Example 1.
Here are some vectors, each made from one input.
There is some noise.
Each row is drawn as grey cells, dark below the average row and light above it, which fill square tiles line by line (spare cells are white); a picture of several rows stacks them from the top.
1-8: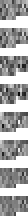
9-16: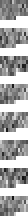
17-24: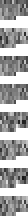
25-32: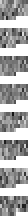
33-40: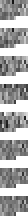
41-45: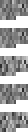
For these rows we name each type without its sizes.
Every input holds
a point on a line.
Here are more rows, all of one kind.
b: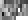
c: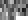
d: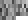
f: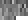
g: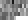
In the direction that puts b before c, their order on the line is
d, g, b, f, c.
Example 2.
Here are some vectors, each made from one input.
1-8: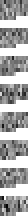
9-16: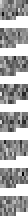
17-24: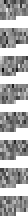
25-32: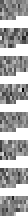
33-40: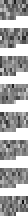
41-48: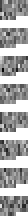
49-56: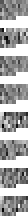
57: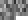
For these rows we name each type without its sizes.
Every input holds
a point on a circle.
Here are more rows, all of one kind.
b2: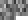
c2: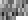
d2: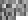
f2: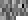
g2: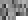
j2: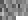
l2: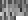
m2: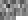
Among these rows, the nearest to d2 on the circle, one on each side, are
l2 and m2.
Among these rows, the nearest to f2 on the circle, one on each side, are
b2 and c2.
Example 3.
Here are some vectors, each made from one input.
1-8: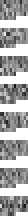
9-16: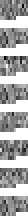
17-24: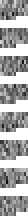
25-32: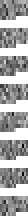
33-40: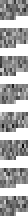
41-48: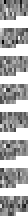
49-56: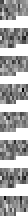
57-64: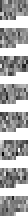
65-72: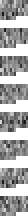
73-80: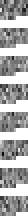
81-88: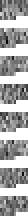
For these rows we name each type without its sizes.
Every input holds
a point on a circle.
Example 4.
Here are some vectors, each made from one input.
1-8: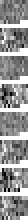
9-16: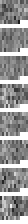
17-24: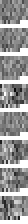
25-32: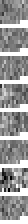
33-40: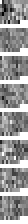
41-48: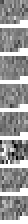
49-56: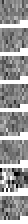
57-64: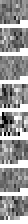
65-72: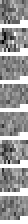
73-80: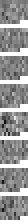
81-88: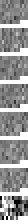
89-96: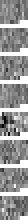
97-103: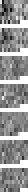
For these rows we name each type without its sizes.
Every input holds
a point on each of two lines.
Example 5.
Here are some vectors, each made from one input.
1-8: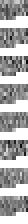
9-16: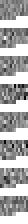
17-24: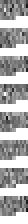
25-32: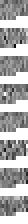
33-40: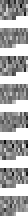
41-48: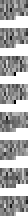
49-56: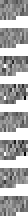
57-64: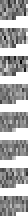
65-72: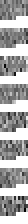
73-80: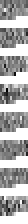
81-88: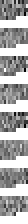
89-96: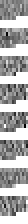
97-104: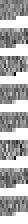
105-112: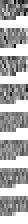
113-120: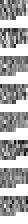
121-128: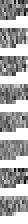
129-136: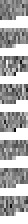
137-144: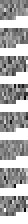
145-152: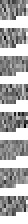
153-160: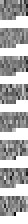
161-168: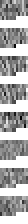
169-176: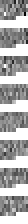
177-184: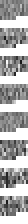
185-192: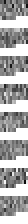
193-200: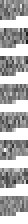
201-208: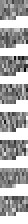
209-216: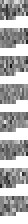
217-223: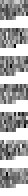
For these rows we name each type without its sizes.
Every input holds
a point on a line.
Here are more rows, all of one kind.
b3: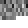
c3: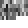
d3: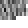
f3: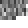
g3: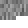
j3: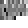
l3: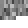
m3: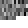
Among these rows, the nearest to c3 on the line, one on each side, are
b3 and g3.
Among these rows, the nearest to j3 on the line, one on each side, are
d3 and l3.
